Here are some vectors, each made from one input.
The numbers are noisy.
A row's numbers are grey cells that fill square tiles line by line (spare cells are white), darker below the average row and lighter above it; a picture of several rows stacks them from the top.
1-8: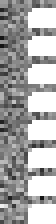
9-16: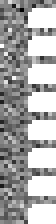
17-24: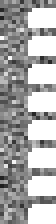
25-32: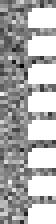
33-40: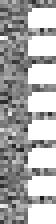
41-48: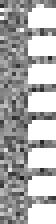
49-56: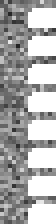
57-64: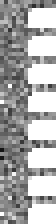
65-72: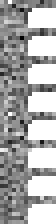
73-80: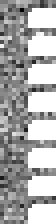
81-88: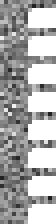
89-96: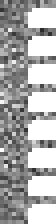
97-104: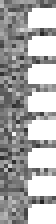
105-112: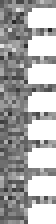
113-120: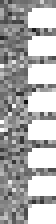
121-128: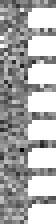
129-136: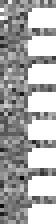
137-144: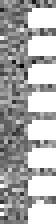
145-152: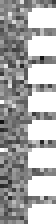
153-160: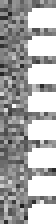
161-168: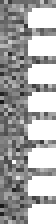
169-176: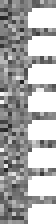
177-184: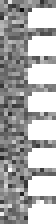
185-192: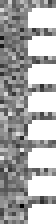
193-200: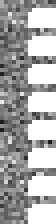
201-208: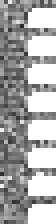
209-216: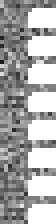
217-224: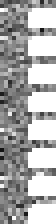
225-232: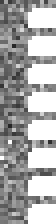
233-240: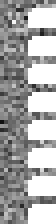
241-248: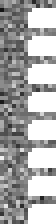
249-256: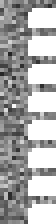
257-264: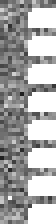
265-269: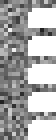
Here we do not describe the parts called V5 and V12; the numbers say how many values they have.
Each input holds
a point on a 7-point line, together with either a true/false value and a value of V5, or a value of V12.
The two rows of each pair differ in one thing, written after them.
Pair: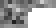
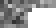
the true/false value
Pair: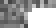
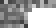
the value of V5
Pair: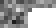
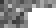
the true/false value
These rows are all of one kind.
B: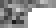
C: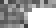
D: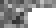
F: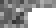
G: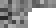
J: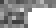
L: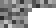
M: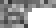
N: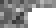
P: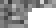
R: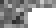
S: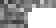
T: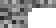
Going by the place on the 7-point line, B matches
D, F, N and R.
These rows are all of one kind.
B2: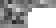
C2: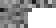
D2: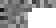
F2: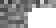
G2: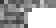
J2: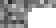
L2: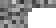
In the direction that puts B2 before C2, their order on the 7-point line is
B2, G2, J2, F2, D2, L2, C2.
